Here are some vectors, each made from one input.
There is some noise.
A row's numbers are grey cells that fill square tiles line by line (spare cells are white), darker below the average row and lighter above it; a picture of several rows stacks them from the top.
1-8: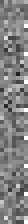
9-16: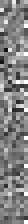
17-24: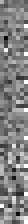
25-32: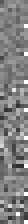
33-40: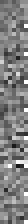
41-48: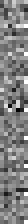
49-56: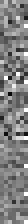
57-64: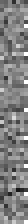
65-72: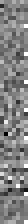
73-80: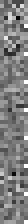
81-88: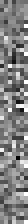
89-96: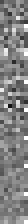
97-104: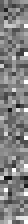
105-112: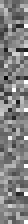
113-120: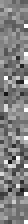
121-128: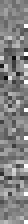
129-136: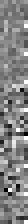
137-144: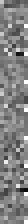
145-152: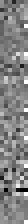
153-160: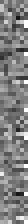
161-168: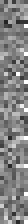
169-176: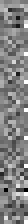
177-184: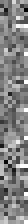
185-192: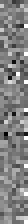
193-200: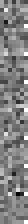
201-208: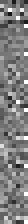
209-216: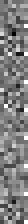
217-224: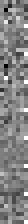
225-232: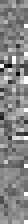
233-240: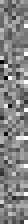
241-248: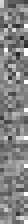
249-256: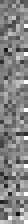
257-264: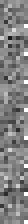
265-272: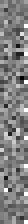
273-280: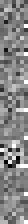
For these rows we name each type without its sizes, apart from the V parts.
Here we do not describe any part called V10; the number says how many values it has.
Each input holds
a point on a line and a true/false value, together with a list of values of V10.
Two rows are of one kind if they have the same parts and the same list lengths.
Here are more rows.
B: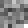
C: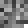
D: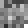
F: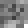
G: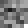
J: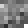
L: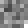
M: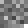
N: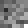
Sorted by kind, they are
B, C
D, L, M
F, G, J, N

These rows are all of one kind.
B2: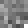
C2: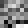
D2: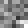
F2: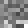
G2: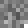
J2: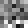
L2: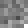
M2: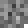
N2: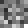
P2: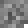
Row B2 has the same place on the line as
C2, J2, L2 and P2.
